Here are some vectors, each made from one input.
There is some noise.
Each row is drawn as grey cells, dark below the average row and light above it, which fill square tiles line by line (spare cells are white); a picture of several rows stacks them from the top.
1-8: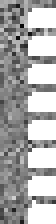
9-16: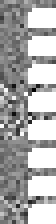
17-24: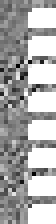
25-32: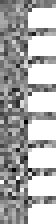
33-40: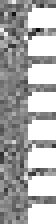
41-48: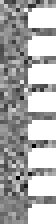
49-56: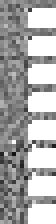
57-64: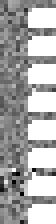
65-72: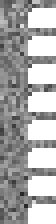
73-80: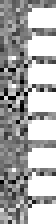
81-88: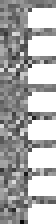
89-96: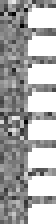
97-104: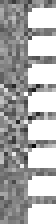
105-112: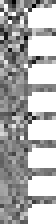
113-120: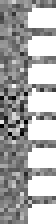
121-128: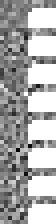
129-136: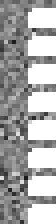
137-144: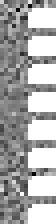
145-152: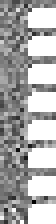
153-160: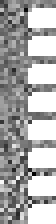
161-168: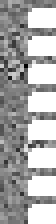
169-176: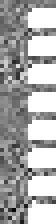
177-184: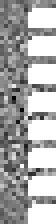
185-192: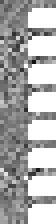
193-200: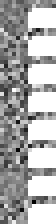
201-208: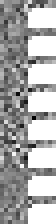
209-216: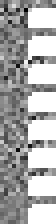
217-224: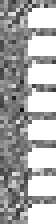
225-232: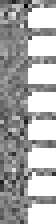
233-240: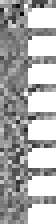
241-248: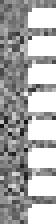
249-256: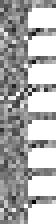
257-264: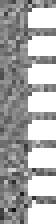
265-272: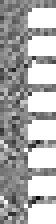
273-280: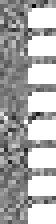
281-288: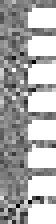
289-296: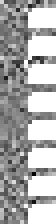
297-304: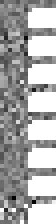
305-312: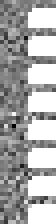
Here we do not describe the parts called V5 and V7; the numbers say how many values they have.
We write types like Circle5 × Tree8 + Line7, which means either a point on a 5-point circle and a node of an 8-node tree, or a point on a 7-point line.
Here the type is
Bool × Bool × Bool × Label6 × Line3 × Line4 × V5 × V7 + Line9.
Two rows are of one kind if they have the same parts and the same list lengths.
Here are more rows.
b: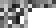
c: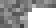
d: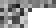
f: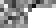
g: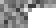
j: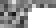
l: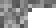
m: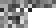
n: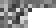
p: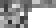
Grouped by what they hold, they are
b, c, d, j, l, m, n, p
f, g

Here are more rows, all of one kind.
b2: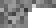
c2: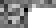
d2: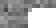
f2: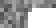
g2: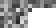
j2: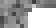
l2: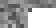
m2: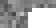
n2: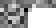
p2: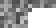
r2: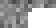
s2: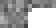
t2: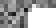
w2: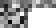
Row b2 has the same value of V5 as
c2, j2, l2 and s2.
